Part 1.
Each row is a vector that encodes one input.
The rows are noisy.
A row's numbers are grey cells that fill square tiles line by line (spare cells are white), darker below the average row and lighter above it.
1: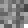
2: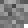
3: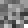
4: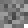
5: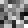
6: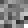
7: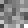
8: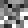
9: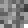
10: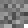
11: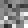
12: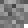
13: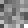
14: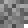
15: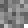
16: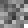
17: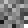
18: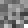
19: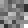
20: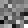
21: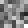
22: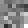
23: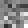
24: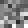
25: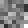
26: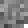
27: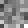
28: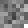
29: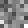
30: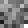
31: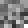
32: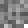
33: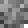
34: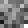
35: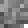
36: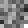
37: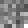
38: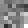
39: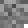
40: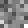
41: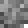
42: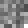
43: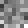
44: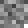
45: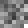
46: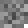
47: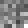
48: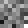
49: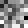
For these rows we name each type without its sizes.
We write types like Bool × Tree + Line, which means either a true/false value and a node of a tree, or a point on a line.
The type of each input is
Line.
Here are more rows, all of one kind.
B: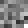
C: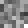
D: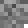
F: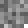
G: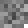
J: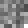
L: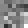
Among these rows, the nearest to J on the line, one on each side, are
B and L.
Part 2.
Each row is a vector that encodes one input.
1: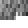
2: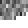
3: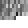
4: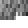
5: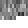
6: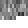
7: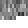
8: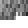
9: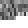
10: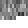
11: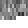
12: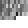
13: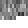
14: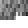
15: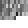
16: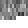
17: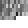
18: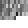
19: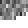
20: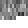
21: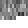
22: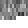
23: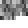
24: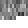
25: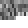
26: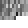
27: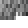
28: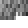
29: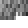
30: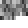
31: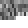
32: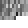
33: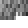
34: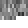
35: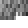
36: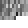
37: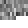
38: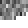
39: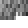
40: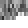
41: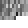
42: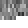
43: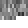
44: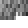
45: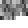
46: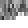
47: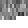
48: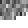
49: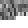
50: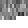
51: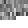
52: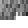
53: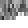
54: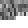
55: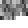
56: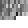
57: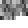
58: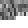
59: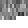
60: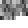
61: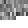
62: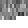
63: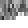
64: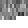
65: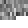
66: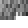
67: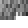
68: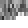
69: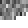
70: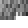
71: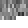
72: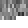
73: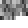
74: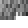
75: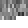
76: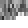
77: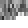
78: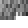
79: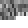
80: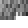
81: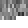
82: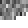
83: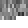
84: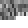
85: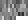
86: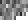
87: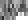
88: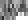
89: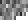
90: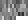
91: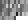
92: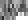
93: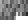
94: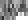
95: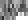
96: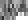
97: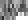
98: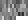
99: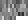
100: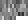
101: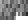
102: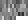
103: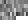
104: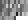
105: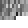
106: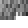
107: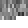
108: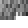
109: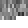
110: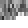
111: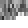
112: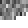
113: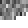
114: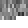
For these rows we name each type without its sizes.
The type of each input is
Bool × Bool × Bool.
